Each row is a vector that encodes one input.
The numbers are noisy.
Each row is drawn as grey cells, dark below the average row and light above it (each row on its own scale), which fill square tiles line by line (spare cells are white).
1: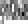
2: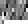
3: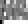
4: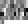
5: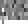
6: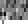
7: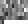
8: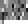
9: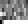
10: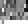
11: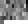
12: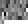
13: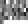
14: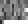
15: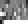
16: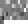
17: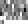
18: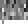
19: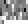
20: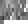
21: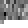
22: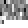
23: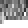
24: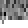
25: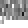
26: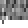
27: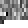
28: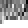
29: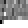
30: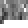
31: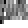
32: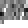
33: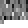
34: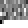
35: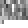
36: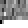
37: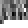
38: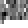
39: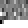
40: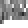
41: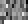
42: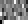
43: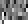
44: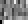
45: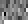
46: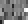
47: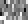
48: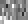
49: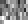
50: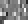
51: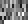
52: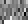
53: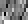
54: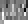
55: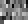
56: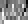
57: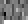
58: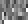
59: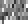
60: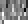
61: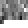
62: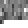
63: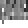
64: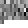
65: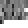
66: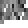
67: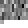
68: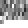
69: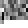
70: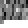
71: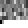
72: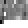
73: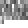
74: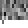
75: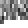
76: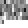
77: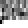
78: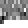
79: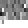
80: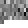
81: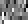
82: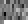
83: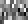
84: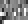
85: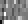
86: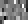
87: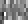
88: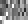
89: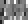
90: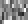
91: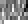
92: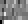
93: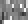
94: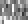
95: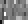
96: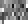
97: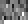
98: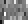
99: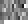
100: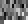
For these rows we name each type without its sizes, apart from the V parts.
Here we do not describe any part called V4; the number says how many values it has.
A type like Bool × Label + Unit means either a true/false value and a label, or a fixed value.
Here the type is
Bool × (Tree + Unit) × V4.
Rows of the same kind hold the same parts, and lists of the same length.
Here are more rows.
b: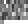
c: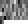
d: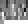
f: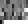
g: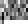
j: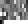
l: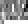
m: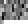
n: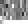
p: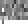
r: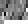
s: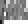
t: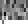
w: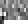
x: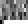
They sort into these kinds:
b, c, f, g, j, m, s, w, x
d, l, n, p, r, t

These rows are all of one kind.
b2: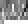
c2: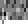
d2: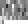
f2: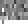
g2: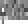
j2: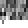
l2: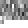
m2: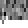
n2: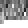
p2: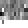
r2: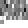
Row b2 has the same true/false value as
d2, l2, n2 and r2.
